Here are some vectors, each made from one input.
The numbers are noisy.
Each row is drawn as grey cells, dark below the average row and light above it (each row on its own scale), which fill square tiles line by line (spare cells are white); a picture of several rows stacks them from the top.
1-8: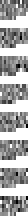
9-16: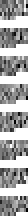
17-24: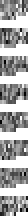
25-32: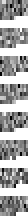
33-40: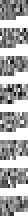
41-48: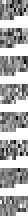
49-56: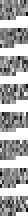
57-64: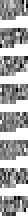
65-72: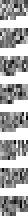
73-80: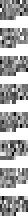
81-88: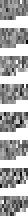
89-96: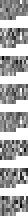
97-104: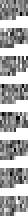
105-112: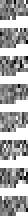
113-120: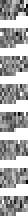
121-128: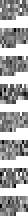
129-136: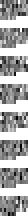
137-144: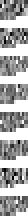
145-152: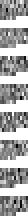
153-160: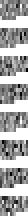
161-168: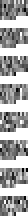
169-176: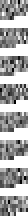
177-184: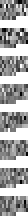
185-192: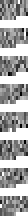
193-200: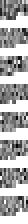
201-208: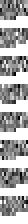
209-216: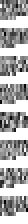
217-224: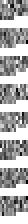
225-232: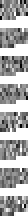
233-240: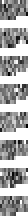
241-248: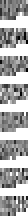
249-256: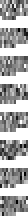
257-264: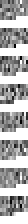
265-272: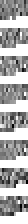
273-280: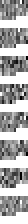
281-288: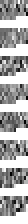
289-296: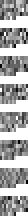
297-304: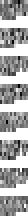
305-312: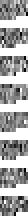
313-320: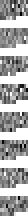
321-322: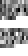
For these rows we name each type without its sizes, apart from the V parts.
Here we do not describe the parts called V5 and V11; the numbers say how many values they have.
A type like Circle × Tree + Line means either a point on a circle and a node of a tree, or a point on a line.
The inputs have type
(Bool × Bool × Bool + V11) × Line + Label × V5.
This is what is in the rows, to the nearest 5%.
About 35% of them hold a label and a value of V5. The rest hold a point on a line, together with either three true/false values, or a value of V11.
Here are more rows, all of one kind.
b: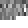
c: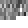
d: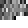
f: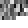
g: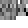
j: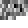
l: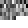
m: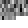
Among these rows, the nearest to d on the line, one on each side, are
g and l.
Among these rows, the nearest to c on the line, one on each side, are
b and l.
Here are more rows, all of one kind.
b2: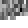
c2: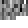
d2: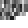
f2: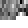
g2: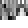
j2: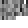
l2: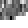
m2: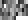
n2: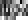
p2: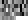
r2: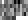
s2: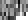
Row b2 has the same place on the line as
d2 and l2.
